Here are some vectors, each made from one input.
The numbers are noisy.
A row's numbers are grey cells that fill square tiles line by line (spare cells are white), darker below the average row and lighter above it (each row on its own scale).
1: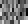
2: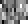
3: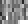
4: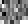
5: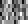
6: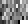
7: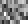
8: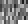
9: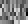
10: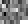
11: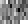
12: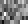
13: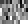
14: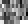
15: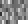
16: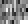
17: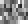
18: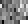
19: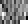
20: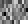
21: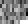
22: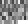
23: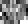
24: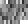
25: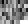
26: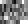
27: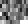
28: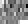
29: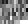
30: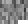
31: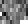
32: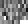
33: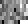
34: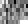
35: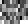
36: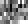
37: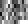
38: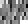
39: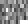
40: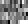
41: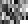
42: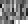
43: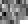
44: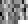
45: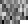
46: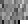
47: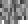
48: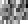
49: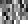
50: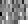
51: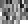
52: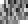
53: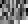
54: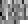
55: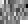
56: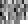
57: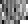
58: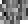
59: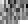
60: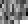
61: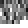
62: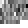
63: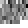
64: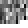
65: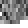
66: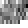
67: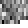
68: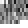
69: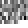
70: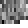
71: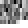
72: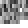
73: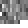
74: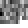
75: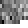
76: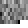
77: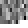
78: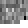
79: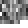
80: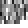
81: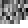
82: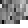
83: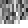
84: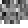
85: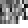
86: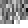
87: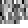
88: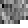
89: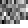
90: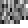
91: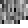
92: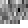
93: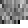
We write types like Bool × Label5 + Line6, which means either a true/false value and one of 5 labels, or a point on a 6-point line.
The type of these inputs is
Line5 × (Line5 + Tree9).
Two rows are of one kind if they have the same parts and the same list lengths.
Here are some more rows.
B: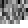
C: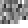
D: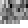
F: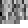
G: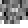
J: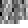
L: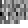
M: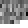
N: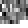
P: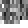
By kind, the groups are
B, G, M, N, P
C, D, F, J, L

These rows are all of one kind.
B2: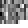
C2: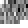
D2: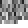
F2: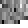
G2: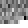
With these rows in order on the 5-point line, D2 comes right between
C2 and G2.
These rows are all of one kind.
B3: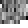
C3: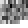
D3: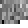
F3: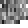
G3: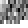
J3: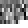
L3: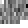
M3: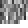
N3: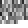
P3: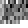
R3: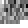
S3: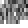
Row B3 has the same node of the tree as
D3 and F3.
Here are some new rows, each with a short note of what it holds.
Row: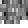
a point on each of two 5-point lines
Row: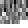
a point on a 5-point line and a node of a 9-node tree
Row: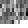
a point on each of two 5-point lines
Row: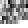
a point on a 5-point line and a node of a 9-node tree
